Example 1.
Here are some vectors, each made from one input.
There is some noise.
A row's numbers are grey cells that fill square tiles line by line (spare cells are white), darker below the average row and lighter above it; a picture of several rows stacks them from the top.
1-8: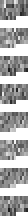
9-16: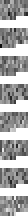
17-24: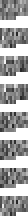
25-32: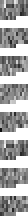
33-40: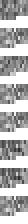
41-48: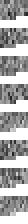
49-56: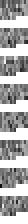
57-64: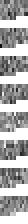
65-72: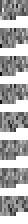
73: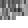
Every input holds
a point on a 10-point line.
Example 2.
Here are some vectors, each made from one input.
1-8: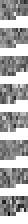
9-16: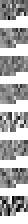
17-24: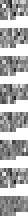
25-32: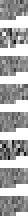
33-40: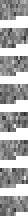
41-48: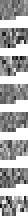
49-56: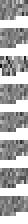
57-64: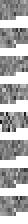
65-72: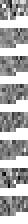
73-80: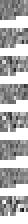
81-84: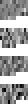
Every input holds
either a fixed value, or three true/false values.
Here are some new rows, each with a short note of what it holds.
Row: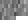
three true/false values
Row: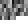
three true/false values
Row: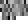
a fixed value
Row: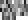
a fixed value
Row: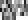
a fixed value
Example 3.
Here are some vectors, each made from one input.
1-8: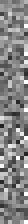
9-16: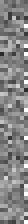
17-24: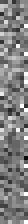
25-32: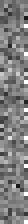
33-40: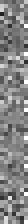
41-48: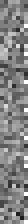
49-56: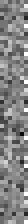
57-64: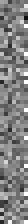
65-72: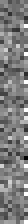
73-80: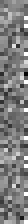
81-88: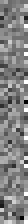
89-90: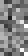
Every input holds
a point on a 9-point line.
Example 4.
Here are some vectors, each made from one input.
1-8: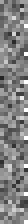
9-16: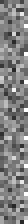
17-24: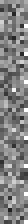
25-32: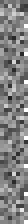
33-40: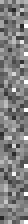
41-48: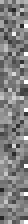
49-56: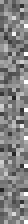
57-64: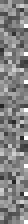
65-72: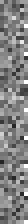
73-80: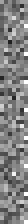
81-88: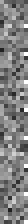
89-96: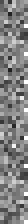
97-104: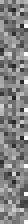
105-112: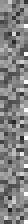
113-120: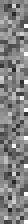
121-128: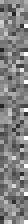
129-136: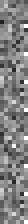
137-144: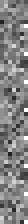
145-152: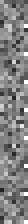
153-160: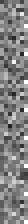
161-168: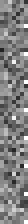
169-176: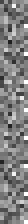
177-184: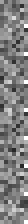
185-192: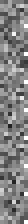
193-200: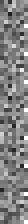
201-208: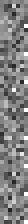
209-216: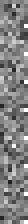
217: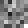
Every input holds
a point on a 12-point line.
